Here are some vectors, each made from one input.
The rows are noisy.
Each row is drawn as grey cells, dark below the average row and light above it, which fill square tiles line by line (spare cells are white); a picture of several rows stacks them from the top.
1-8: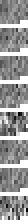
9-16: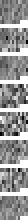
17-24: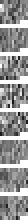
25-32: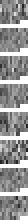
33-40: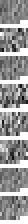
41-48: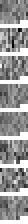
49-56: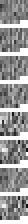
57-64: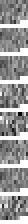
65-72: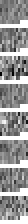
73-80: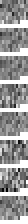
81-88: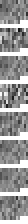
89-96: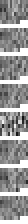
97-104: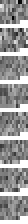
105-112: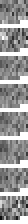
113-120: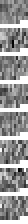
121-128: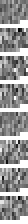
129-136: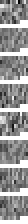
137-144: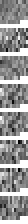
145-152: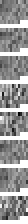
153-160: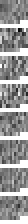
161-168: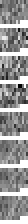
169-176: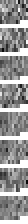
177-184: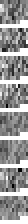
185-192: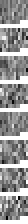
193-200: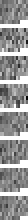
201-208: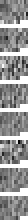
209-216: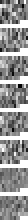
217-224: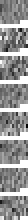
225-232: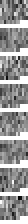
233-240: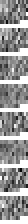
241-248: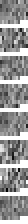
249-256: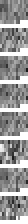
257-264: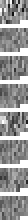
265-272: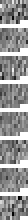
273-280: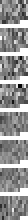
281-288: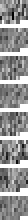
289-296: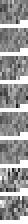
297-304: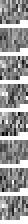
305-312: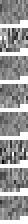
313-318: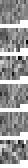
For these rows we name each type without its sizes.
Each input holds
either a point on a circle, or two labels and a true/false value.
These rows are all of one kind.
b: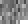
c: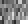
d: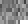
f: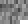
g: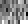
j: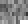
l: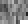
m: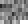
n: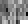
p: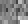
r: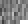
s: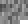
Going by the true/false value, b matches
c, d, g and r.
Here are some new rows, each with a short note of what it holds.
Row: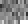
two labels and a true/false value
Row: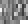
a point on a circle
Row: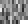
a point on a circle
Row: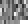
a point on a circle
